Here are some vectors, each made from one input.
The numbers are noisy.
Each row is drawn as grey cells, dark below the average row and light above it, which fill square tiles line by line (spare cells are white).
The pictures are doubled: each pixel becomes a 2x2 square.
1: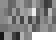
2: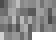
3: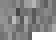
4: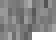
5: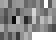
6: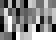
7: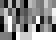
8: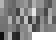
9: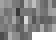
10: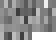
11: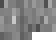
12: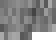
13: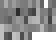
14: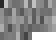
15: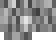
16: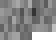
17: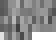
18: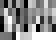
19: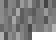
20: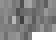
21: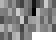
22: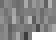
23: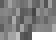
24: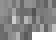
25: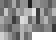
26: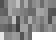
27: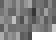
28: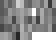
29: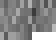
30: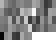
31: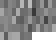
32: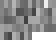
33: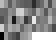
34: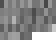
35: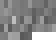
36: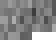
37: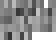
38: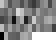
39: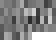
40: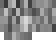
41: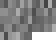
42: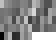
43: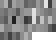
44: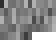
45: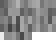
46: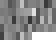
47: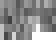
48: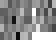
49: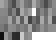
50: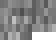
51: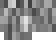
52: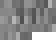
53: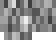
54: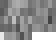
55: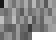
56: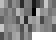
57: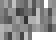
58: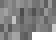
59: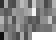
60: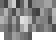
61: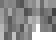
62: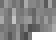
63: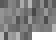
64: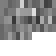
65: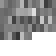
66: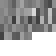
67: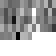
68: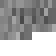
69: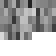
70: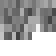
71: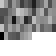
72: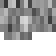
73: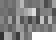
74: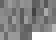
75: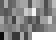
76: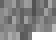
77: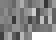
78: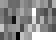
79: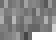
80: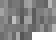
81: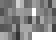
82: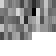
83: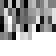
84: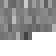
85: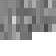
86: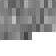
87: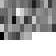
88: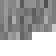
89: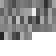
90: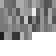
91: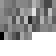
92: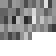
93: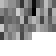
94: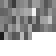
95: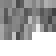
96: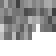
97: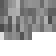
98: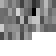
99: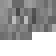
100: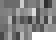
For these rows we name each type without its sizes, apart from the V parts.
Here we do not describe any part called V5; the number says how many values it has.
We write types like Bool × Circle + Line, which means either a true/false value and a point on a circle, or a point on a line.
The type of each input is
Bool × (Tree + V5) + Unit.
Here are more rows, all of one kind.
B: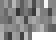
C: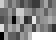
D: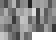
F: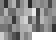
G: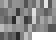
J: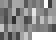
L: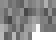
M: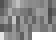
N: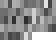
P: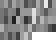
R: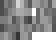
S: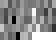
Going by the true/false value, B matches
L and M.
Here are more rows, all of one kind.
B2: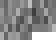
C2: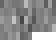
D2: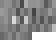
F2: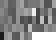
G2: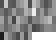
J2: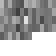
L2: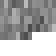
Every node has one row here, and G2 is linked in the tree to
L2.
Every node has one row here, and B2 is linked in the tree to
F2.
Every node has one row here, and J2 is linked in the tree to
D2.
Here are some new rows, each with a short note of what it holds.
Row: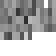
a true/false value and a value of V5
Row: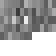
a node of a tree and a true/false value
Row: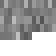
a node of a tree and a true/false value
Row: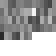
a node of a tree and a true/false value
